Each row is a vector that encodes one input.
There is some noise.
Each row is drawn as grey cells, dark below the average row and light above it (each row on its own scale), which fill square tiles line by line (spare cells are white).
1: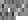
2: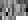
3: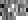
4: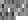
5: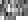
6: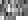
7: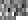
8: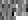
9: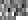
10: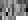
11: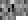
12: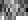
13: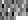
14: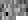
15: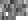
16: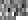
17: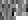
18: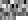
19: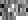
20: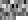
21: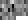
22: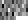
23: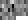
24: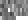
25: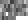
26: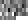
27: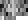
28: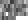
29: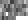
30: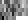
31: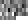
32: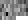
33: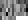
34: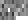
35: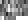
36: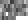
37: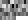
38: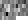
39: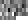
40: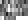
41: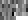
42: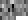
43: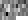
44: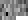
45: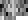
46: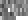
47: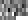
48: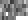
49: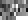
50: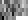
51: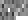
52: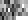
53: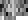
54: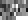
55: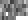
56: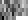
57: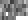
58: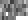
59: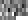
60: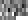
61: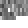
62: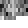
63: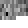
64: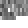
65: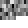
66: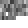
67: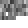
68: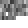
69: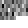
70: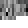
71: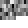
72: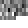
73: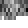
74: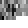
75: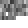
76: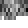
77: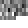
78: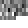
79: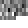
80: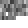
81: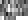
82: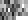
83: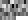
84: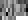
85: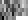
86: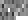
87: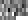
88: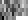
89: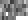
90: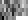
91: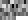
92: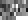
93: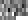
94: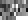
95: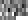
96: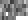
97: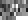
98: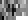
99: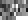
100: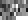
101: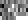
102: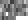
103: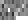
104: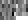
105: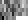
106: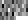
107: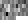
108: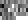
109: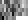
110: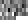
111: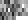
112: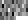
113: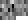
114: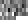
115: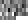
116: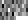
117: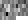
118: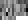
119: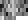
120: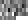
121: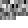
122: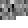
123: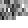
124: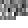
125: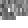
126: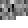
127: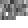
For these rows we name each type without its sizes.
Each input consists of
a true/false value, together with either a fixed value, or a point on each of two lines.
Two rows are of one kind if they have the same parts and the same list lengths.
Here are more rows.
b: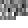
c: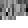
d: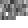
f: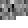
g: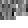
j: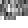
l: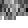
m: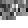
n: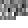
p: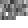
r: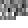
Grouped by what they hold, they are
b, d, n, p, r
c, f, g, j, l, m

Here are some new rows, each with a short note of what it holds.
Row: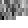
a point on each of two lines and a true/false value
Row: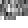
a point on each of two lines and a true/false value
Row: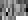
a point on each of two lines and a true/false value
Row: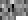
a point on each of two lines and a true/false value
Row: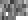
a true/false value
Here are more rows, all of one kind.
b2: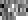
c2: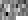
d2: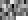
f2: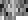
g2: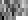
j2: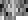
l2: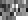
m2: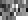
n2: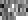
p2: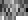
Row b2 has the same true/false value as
g2, l2, m2 and n2.
